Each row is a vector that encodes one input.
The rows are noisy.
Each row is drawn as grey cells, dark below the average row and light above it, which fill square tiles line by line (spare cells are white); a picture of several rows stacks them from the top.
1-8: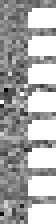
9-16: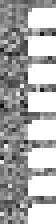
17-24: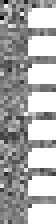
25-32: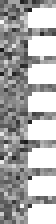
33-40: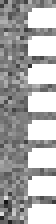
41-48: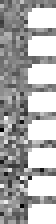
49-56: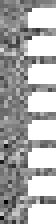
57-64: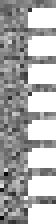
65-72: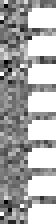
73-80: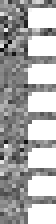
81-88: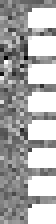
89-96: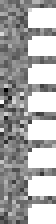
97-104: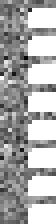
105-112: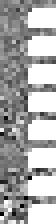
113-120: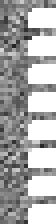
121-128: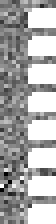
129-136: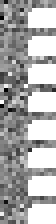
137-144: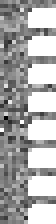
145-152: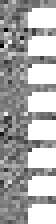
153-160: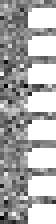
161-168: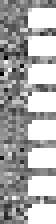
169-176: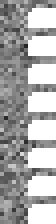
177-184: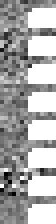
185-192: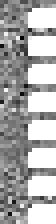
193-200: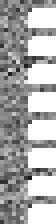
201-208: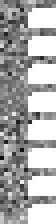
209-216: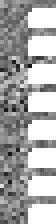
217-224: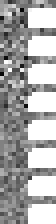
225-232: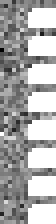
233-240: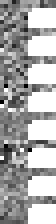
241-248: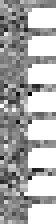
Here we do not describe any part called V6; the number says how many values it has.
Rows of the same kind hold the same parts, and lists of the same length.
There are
3 kinds of row.
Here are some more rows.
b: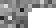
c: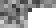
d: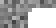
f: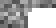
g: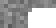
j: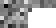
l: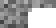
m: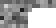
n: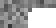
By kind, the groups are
b, c, f, m, n
d
g, j, l

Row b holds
a node of a 14-node tree and a value of V6.
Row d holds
a point on a 9-point line.
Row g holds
a value of V6.
